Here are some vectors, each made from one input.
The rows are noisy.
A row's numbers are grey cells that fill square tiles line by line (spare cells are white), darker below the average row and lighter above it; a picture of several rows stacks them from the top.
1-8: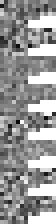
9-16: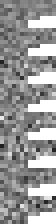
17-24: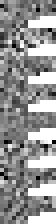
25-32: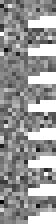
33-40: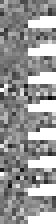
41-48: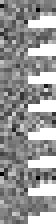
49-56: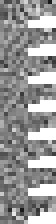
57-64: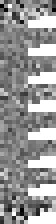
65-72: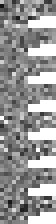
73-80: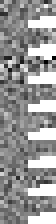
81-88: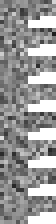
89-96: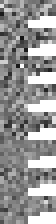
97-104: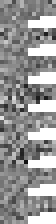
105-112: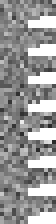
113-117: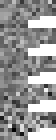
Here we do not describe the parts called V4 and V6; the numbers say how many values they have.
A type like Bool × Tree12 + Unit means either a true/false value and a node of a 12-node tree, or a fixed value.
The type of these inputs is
Bool × V6 + Line5 × (Line5 + V4).
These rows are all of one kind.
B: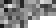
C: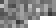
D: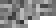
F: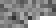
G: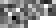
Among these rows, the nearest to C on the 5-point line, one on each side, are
B and F.
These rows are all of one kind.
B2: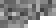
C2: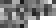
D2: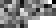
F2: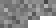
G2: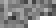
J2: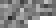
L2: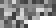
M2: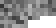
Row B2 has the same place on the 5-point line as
G2 and J2.
